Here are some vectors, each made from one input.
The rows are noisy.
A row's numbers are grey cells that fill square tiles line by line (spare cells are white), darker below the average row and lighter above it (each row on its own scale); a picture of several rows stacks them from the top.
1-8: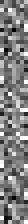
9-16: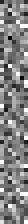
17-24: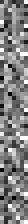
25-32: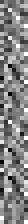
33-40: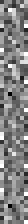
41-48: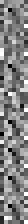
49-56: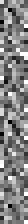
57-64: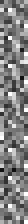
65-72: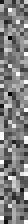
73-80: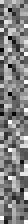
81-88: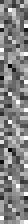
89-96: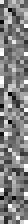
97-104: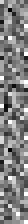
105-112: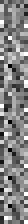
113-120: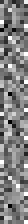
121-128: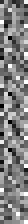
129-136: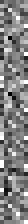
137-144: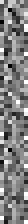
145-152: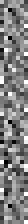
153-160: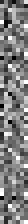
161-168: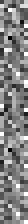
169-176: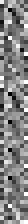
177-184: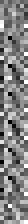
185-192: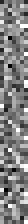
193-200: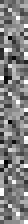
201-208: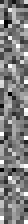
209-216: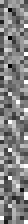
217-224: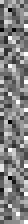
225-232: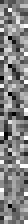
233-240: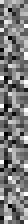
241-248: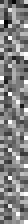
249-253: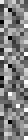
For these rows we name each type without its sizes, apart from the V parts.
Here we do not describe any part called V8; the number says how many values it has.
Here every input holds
either a point on a circle, or a true/false value and a value of V8.
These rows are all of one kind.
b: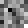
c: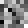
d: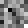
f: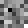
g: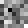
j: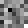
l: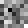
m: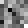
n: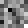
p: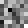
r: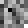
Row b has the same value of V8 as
d, f, j and n.
